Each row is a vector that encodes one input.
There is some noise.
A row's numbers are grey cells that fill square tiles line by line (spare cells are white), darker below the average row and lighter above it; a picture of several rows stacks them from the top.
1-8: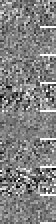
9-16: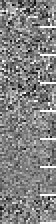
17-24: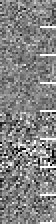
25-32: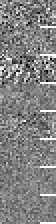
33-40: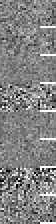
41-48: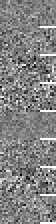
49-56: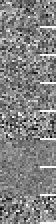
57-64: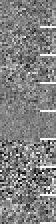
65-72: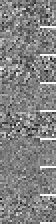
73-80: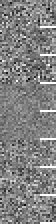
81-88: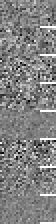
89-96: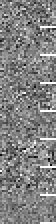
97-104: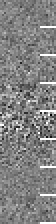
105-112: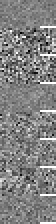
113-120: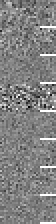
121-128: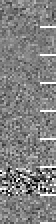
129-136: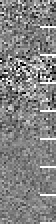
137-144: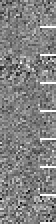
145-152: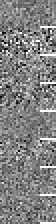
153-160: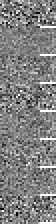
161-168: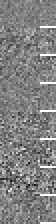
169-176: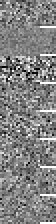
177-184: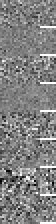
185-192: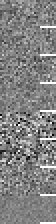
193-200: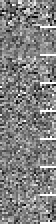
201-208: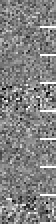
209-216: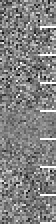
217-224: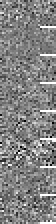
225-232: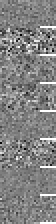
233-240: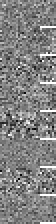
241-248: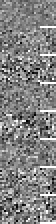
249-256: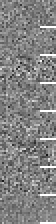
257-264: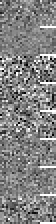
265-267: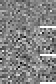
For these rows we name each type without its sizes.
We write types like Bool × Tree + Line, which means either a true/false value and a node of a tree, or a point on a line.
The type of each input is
(Circle × (Circle + Label) + Tree) × Tree × Tree.
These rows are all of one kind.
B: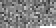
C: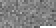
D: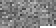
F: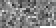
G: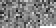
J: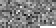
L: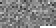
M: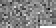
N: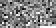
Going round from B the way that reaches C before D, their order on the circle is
B, M, G, C, J, D, N, F, L.
